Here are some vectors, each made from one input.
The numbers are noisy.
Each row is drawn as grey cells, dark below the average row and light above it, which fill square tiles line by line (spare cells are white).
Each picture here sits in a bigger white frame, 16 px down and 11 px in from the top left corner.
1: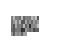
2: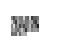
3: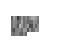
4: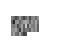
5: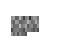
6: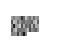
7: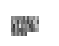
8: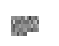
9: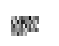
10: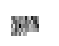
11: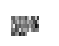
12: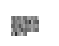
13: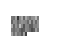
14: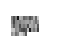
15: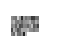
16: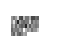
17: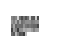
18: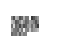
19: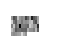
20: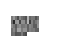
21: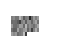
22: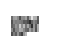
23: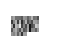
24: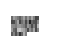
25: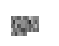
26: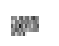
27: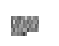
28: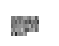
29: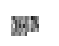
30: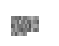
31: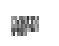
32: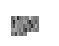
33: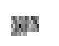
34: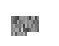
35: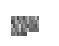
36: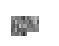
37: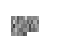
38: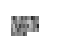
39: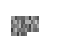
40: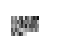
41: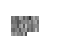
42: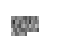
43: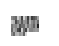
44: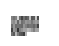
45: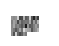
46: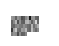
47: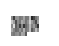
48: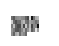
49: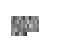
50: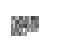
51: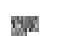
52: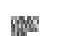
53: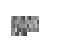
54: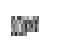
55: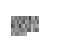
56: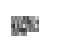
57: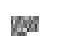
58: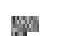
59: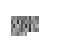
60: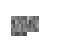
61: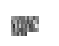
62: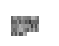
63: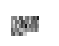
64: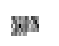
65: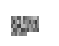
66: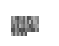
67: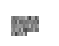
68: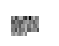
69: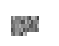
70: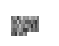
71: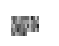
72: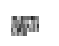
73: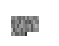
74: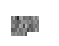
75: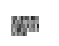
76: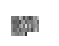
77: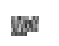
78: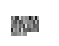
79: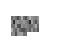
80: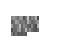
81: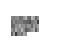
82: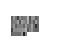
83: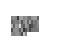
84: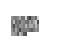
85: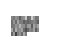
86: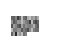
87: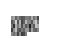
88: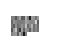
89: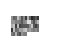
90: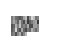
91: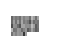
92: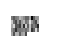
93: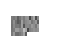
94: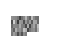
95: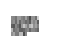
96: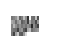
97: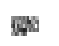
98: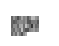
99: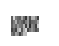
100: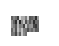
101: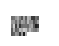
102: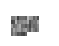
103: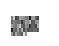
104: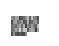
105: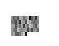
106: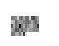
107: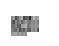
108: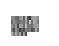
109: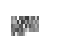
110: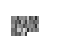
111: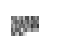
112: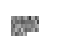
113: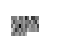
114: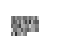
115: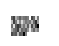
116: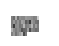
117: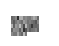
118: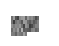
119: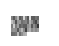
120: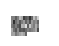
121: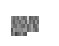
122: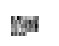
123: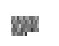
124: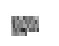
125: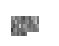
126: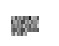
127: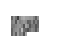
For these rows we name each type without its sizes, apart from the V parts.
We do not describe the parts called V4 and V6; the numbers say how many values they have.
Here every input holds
a value of V4 and a value of V6, together with a list of points on a line.
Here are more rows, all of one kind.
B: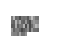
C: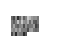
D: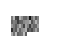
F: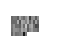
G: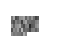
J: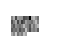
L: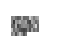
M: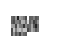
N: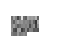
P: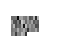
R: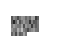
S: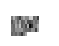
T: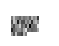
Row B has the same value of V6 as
G, L, R and S.
